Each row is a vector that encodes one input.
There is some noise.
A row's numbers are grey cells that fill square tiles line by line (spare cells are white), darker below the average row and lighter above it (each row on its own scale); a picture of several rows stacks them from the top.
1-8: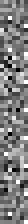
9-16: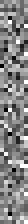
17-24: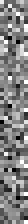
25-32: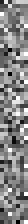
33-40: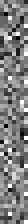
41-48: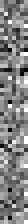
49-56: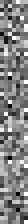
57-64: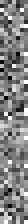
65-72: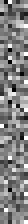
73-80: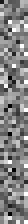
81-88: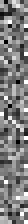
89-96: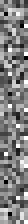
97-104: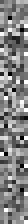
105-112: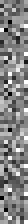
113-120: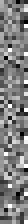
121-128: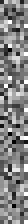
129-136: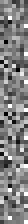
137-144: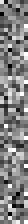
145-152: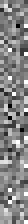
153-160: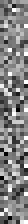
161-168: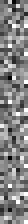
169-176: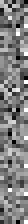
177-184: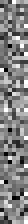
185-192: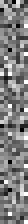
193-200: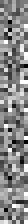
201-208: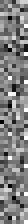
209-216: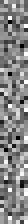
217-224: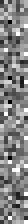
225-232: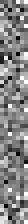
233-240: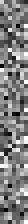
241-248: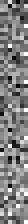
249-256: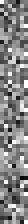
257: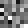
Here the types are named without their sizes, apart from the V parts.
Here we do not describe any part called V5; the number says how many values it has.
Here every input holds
a point on a line, together with either a node of a tree, or a value of V5.
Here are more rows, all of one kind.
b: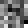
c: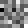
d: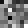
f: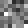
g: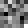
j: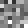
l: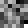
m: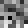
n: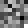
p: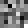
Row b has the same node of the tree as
f, l and m.
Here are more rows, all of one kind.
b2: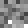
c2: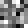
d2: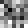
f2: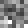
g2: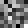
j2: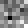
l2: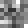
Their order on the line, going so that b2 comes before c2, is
j2, b2, c2, f2, l2, d2, g2.
